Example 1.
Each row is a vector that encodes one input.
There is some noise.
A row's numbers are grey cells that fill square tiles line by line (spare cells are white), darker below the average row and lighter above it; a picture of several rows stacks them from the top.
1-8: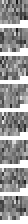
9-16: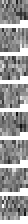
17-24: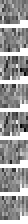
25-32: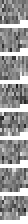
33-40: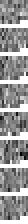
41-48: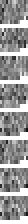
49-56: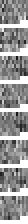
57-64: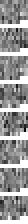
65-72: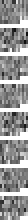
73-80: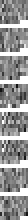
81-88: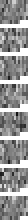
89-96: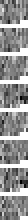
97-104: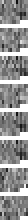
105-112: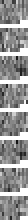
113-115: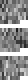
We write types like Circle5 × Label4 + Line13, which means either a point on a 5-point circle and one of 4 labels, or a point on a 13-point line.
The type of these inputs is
Bool × Bool × Bool × Line9.
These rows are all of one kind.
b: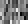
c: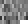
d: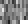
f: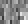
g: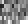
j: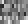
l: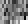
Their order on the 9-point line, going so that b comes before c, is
b, d, c, l, f, j, g.
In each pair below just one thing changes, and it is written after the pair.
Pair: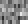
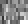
the place on the 9-point line
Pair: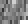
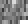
the place on the 9-point line
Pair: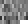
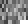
the place on the 9-point line
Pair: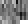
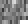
one of the three true/false values
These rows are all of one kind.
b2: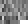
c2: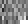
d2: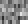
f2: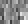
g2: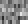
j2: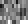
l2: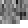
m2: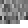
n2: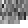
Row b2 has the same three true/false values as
c2 and m2.
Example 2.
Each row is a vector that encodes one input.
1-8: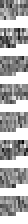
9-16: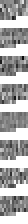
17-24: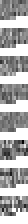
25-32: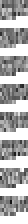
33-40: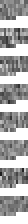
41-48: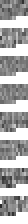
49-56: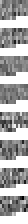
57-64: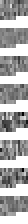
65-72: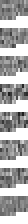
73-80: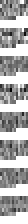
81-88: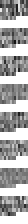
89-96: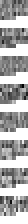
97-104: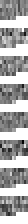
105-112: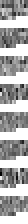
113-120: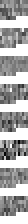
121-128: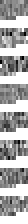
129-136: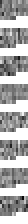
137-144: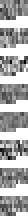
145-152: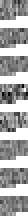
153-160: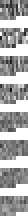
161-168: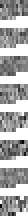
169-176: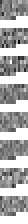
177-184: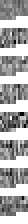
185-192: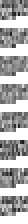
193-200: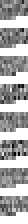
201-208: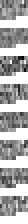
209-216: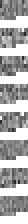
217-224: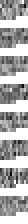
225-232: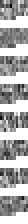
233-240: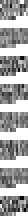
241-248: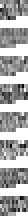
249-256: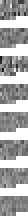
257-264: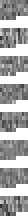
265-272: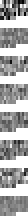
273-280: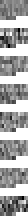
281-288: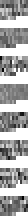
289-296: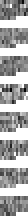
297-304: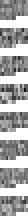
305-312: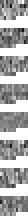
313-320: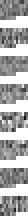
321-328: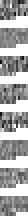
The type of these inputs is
Circle8 + Circle11.
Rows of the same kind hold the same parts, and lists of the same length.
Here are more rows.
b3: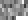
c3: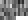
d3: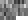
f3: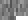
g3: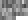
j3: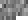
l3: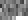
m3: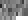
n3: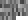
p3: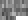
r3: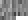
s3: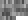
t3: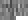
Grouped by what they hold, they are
b3, d3, f3, j3, n3, p3, s3, t3
c3, g3, l3, m3, r3

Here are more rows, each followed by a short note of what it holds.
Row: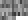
a point on an 11-point circle
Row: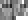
a point on an 8-point circle
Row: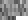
a point on an 8-point circle
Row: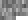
a point on an 11-point circle
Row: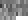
a point on an 11-point circle
